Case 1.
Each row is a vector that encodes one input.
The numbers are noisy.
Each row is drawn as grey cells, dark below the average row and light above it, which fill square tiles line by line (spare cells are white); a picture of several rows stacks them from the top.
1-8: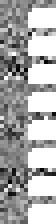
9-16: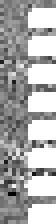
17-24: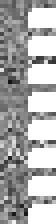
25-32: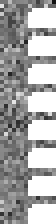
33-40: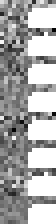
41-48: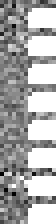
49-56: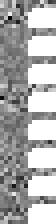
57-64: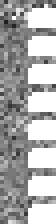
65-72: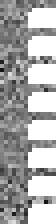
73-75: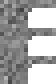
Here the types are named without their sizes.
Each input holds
either a point on a circle, or a fixed value.
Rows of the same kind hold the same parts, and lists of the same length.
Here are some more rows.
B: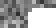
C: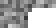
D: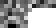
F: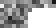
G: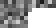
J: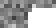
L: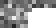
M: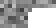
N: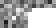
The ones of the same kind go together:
B
C, D, F, G, J, L, M, N

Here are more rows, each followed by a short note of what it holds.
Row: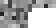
a point on a circle
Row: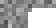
a point on a circle
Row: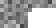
a fixed value
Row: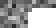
a point on a circle
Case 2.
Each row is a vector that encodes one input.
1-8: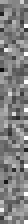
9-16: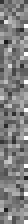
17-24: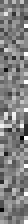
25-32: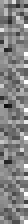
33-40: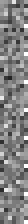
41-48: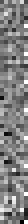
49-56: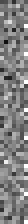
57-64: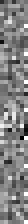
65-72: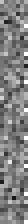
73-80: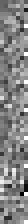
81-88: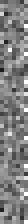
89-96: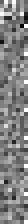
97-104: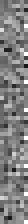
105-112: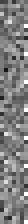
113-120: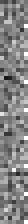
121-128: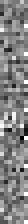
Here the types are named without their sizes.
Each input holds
either a fixed value, or four true/false values.
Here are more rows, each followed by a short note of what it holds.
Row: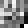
a fixed value
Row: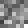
four true/false values
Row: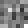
four true/false values
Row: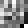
a fixed value
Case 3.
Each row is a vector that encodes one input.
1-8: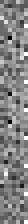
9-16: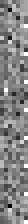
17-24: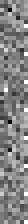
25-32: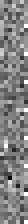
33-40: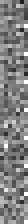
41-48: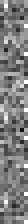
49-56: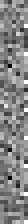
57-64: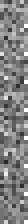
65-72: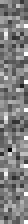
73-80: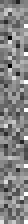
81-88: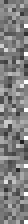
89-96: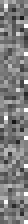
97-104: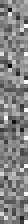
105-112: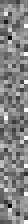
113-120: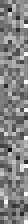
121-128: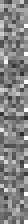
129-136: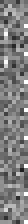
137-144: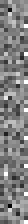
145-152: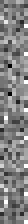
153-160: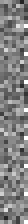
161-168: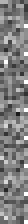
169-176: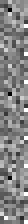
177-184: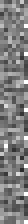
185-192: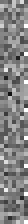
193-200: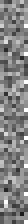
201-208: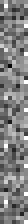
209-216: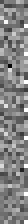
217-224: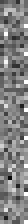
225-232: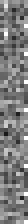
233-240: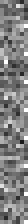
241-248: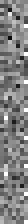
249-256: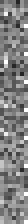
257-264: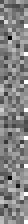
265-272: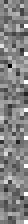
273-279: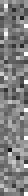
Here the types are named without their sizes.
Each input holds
a label.
